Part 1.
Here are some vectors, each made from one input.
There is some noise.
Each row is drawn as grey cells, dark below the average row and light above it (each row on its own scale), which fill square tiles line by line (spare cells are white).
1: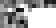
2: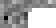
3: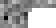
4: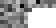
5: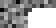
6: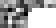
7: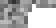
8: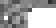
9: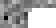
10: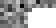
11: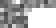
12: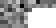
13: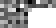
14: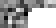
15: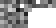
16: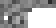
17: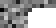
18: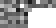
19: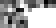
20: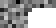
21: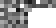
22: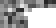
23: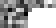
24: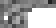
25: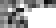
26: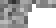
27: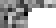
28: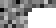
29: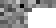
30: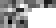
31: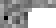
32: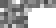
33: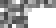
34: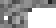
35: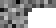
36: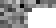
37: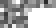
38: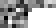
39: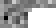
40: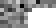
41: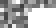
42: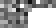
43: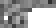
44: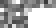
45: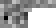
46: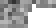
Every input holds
either a fixed value, or three true/false values.
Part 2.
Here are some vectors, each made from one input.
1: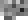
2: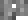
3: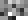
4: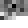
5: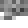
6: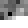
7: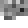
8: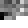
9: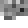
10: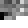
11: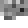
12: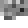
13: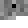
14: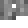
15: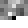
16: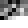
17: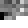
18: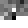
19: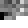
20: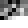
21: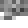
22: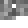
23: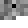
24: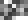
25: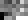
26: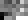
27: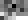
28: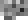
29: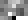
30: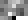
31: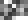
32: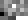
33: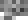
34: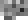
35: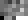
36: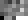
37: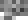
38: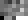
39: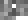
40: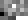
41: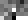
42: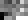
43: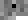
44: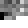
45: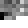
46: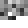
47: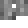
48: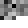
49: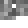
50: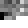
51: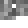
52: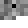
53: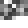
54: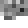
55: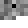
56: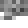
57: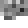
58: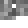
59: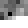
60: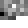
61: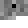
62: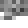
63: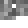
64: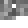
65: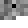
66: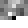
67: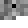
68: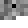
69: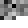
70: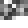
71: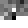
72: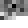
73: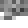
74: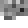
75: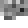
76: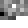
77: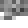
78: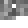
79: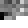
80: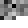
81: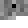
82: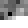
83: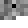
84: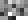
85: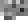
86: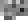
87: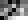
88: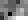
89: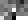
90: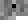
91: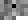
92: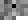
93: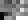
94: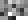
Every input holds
either a fixed value, or four true/false values.
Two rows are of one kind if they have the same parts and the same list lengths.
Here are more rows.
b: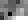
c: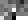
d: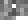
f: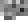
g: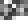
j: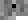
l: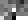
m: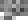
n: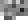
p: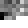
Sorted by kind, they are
b, d, f, g, j, m, n, p
c, l

